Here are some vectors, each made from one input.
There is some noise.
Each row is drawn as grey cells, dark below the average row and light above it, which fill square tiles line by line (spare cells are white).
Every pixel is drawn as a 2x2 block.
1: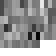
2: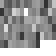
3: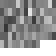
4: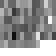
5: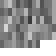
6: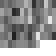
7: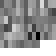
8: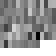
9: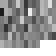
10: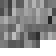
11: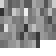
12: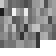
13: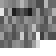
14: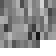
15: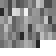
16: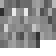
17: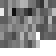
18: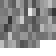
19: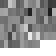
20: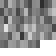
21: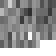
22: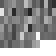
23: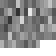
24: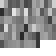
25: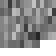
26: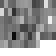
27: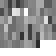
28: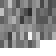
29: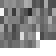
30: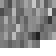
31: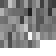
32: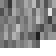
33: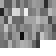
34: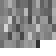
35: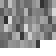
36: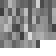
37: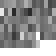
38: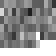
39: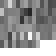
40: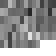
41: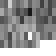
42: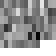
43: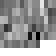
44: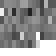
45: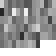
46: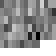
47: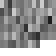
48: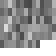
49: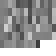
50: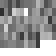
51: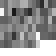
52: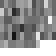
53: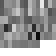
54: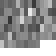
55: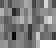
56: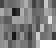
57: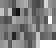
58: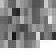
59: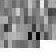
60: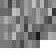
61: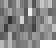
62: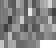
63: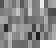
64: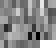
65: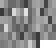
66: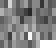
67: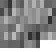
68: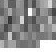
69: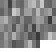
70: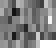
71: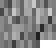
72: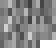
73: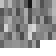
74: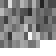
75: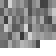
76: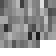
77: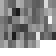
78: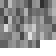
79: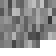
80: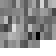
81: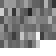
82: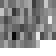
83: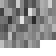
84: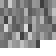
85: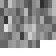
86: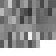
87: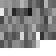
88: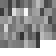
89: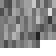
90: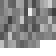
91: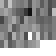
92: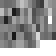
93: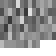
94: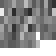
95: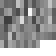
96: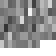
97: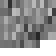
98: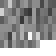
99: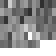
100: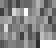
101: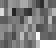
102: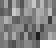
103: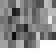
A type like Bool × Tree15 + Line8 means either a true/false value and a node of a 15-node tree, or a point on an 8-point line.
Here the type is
Circle8 × Tree7 × (Tree7 + Unit).
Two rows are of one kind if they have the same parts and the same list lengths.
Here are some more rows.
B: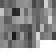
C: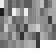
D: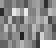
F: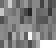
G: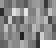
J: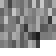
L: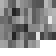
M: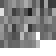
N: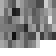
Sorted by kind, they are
B, F, N
C, D, G, J, L, M

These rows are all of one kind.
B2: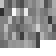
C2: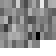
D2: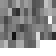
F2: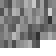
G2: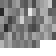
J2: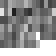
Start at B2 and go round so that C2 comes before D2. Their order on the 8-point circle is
B2, F2, C2, G2, D2, J2.
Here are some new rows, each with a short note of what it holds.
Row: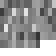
a point on an 8-point circle and a node of a 7-node tree
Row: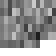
a point on an 8-point circle and a node of a 7-node tree
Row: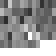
a point on an 8-point circle and a node of a 7-node tree
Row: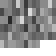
a point on an 8-point circle and a node of a 7-node tree
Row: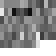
a point on an 8-point circle and a node of a 7-node tree
